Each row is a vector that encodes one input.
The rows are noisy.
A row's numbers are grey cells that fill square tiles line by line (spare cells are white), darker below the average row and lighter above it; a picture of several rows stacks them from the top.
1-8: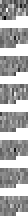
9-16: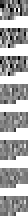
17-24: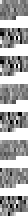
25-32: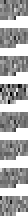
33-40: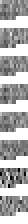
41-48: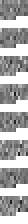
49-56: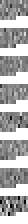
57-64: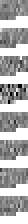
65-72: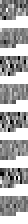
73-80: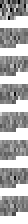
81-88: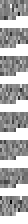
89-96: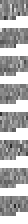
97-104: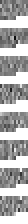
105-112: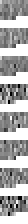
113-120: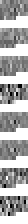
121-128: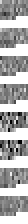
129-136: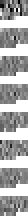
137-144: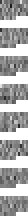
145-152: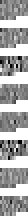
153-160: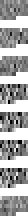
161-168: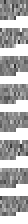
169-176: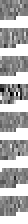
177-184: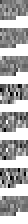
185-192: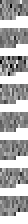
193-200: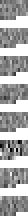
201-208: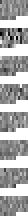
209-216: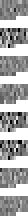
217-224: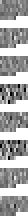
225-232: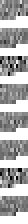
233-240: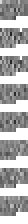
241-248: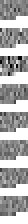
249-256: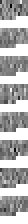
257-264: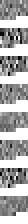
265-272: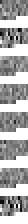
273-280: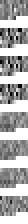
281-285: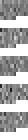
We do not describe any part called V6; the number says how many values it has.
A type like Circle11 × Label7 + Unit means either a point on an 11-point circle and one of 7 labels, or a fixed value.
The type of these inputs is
Line7 + List3(Bool × V6).
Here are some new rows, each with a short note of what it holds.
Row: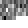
the empty list
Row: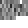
a list of one item
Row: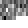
the empty list
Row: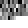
a point on a 7-point line
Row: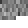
a list of two items
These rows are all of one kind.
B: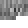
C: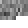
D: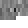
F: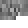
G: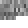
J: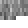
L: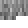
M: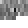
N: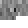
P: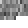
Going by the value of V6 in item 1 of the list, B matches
J and L.
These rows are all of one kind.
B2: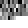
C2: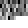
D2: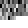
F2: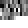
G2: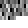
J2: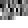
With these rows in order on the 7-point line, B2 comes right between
D2 and J2.
